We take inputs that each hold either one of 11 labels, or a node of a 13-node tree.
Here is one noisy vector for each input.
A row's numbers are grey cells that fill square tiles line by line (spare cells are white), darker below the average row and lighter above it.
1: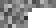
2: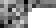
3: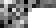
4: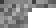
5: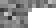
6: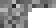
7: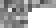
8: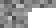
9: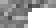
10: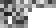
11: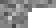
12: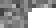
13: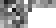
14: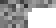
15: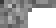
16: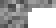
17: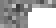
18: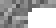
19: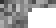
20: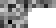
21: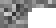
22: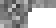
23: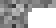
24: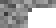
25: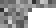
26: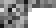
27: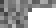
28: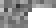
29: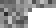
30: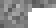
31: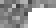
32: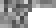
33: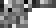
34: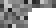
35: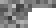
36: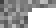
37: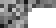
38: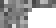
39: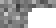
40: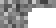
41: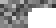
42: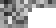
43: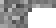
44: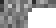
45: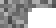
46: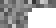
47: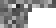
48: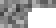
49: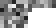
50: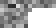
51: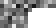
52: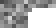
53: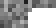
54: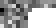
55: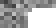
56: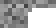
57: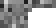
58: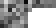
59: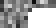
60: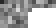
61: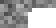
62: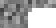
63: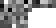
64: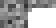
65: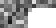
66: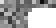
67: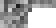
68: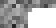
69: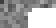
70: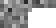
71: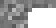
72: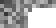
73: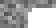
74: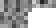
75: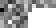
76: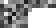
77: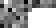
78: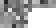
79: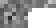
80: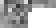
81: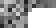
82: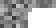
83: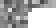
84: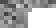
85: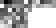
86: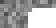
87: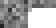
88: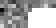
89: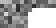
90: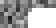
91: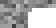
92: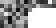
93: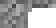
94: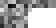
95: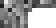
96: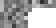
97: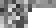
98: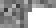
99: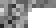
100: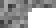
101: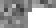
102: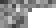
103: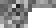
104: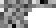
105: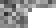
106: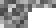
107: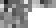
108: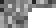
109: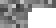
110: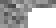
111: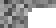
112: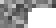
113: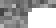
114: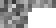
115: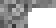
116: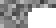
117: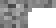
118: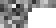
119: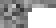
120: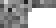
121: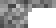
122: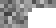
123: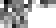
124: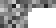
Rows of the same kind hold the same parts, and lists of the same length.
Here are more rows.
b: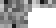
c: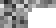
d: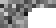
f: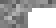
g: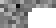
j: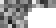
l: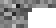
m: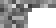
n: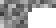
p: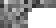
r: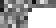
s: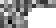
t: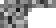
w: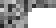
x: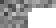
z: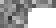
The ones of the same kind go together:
b, d, g, j, l, m, n, s, t, z
c, f, p, r, w, x

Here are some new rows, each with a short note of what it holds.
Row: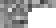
one of 11 labels
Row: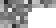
one of 11 labels
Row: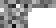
a node of a 13-node tree
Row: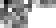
one of 11 labels
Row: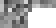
one of 11 labels
